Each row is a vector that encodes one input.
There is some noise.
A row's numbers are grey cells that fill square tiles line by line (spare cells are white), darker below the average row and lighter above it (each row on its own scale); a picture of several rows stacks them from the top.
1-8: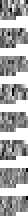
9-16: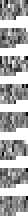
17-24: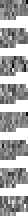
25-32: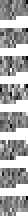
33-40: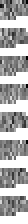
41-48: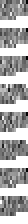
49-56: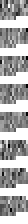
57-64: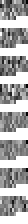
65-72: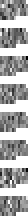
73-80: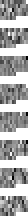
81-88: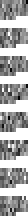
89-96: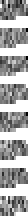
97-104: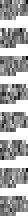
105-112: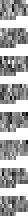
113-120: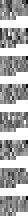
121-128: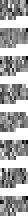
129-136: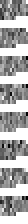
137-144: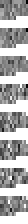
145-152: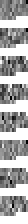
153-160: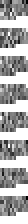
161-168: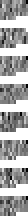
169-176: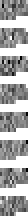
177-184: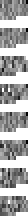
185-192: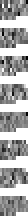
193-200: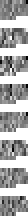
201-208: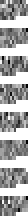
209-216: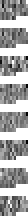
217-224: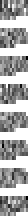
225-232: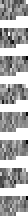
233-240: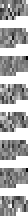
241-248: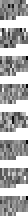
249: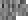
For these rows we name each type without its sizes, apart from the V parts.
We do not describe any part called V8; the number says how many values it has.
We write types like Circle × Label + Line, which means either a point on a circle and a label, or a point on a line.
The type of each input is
Bool × (Tree + V8).
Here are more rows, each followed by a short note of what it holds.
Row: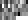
a true/false value and a value of V8
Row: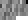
a node of a tree and a true/false value
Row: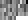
a node of a tree and a true/false value
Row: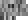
a node of a tree and a true/false value
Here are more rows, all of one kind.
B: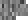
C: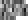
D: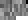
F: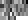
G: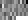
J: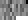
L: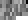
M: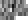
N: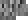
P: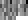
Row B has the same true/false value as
C, M and N.
